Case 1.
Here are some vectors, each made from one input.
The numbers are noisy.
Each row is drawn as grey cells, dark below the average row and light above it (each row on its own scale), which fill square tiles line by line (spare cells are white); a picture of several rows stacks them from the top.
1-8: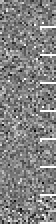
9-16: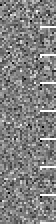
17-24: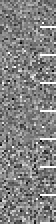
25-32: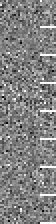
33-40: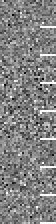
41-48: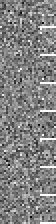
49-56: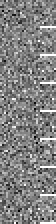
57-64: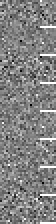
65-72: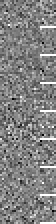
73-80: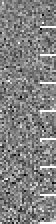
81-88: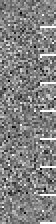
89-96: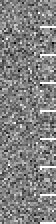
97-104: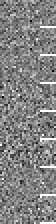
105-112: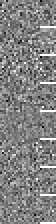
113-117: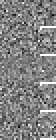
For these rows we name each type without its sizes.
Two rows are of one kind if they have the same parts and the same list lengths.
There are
2 kinds of row.
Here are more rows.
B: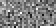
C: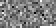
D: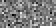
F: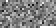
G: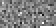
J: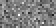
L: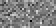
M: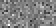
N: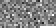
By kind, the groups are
B, C, D, G, J, M, N
F, L

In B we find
a point on a circle and a true/false value.
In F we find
a fixed value.
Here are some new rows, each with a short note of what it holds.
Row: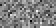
a fixed value
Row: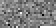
a point on a circle and a true/false value
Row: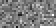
a point on a circle and a true/false value
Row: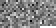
a fixed value
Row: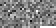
a fixed value
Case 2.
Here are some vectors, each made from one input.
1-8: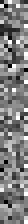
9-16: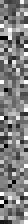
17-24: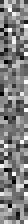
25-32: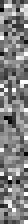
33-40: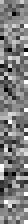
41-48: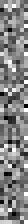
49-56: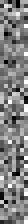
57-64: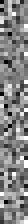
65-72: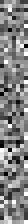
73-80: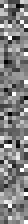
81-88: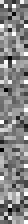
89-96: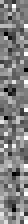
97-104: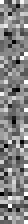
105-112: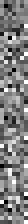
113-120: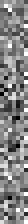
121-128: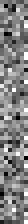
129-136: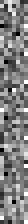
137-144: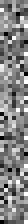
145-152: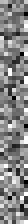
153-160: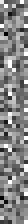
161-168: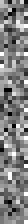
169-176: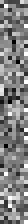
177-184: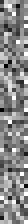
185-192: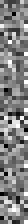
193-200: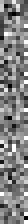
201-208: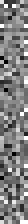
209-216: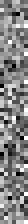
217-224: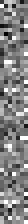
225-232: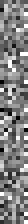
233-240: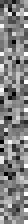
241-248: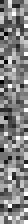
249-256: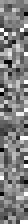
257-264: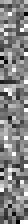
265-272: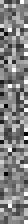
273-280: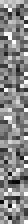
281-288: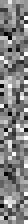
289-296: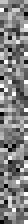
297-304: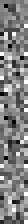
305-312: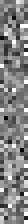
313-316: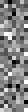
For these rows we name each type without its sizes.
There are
3 kinds of row.
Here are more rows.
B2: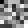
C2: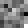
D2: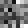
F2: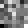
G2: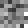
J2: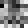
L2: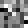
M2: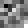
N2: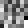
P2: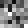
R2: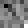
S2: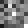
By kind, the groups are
B2, F2, L2, S2
C2, G2, J2, M2, N2, P2, R2
D2

